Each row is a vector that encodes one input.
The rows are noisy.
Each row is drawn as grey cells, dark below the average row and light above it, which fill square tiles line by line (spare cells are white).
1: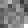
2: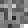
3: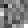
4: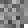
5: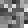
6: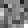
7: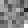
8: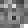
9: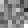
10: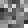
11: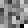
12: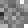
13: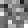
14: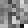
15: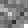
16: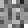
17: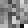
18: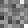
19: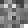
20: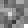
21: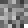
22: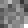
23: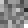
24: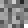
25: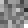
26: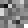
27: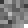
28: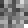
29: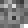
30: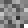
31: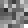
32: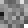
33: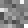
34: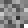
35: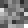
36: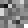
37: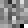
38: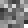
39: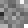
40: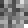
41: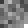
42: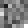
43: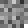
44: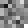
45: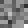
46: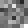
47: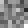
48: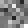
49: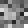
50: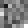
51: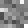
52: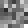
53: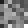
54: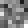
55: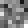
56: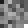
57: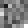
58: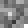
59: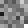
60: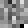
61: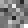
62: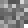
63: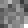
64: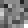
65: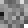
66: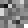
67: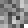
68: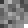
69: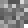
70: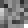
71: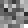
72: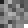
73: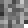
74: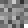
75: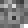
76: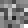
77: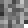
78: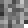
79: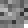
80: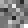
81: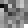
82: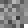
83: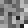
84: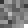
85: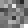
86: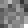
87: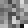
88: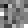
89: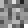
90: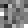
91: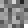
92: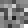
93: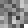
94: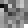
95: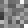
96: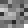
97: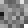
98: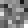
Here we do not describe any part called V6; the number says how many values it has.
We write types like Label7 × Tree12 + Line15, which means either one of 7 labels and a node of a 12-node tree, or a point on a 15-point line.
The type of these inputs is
Label5 × (Tree7 + V6).
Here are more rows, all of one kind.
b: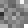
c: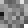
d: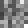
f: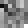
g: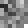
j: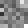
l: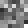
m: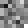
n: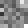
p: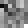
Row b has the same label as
c, j and n.
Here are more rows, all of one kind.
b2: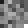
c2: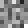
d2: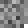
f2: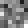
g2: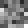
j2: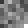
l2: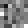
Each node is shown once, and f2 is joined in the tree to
c2 and j2.
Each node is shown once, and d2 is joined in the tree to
j2 and l2.
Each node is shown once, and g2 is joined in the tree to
b2.
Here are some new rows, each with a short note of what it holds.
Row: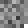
one of 5 labels and a node of a 7-node tree
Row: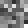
one of 5 labels and a value of V6
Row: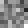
one of 5 labels and a node of a 7-node tree
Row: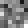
one of 5 labels and a node of a 7-node tree
